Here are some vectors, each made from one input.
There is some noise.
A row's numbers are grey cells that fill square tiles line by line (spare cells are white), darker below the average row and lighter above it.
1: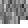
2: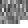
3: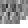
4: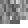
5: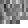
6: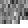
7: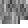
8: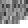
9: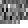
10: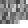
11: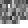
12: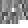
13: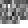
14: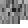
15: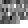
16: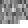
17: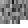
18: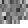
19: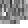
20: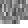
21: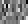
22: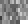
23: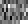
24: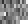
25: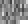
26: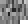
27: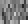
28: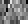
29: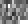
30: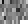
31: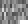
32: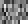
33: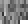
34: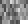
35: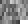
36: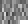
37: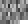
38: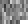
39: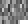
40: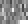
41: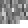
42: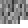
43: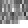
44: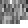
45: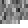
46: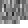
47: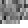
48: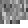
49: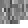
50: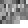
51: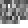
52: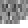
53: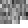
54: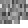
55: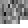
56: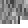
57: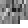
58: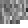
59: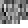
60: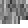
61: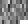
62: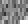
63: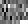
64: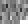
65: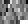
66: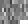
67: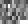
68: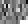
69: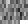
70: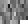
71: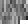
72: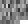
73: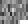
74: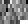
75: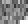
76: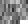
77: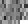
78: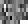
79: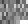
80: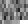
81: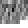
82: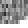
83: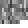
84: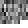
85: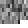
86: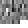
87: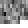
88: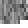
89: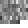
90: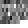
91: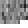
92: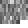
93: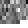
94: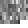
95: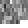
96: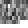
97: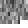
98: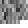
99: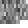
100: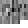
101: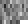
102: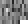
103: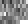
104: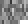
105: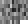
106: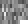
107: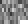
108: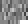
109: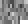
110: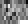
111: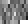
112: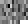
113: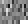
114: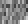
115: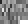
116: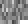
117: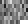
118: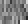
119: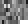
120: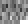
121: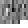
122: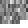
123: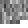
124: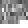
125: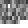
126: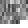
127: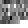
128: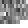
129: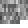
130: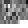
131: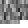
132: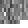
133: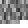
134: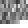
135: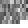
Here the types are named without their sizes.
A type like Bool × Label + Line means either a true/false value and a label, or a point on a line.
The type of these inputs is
(Bool × Bool × Bool × (Circle + Unit) + Unit) × Circle.
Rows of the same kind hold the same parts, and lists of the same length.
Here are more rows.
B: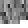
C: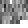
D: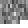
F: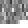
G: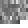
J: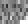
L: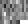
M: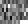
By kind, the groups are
B, C, D
F, G, J, L
M

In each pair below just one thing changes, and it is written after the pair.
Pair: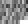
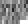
one of the three true/false values
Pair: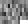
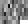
the place on one of the two circles
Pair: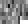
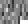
one of the three true/false values
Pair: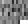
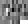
the place on one of the two circles
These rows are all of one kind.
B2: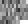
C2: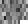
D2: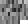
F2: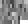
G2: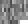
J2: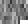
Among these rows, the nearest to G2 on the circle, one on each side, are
B2 and D2.
